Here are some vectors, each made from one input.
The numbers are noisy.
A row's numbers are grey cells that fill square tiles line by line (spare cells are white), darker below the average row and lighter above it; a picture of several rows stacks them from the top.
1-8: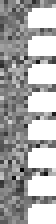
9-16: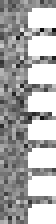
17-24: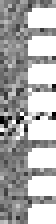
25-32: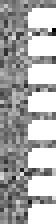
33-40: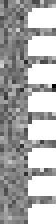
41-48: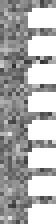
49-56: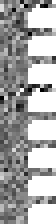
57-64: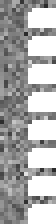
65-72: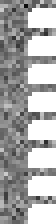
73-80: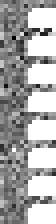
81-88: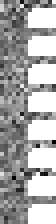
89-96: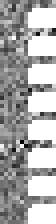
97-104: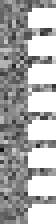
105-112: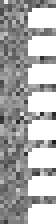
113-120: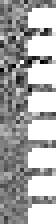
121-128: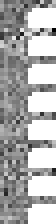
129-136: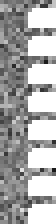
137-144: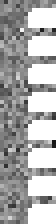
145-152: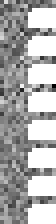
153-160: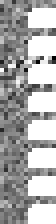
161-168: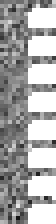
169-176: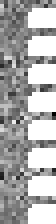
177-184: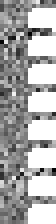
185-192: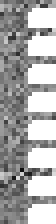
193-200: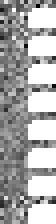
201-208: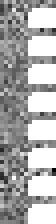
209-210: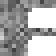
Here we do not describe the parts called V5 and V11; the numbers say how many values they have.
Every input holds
either one of 4 labels and a value of V5, or one of 9 labels, or a point on a 4-point line and a value of V11.
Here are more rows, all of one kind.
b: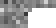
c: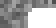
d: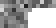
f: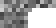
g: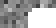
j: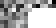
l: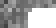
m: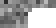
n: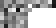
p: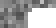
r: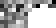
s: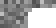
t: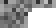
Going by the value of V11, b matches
m and t.
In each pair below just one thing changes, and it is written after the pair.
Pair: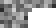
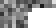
the label
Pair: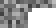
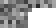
the value of V5
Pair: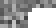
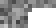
the value of V5
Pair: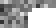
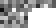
the label
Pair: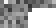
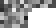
the value of V5
